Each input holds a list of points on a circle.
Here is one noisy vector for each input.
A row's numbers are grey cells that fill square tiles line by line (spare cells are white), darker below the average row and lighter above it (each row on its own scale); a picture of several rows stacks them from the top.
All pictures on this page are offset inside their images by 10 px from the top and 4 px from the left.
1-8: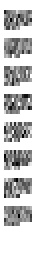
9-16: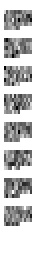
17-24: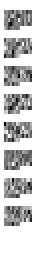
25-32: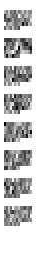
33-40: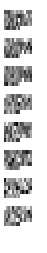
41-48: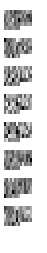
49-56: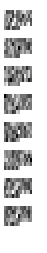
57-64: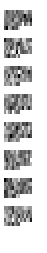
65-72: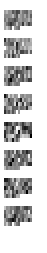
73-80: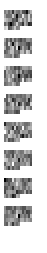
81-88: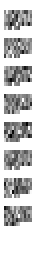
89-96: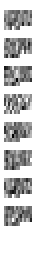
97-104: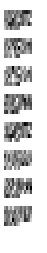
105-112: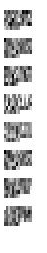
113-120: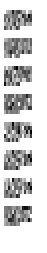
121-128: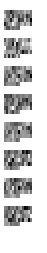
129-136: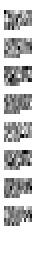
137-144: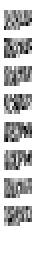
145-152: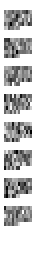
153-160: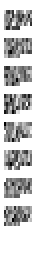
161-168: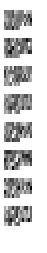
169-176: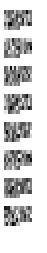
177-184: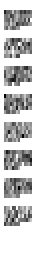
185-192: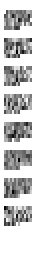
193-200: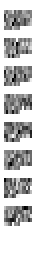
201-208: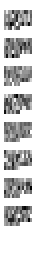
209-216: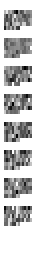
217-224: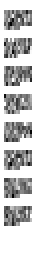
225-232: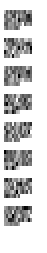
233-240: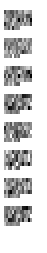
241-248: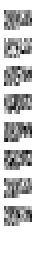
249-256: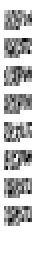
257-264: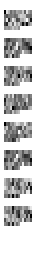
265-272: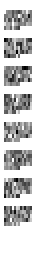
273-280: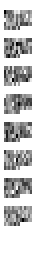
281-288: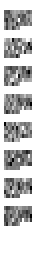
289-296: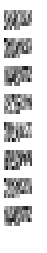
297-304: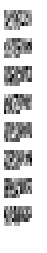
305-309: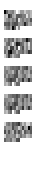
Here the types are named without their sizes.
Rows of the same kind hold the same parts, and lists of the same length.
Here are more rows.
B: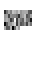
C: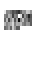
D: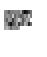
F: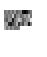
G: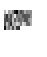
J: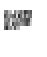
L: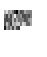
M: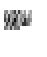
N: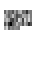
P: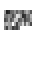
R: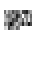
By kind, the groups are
B, J, M
C, P
D, F, N, R
G, L

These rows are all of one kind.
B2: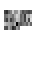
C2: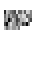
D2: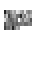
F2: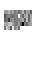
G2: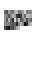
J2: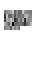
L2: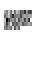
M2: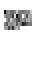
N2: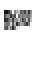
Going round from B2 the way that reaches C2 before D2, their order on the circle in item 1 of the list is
B2, N2, L2, J2, F2, C2, M2, D2, G2.
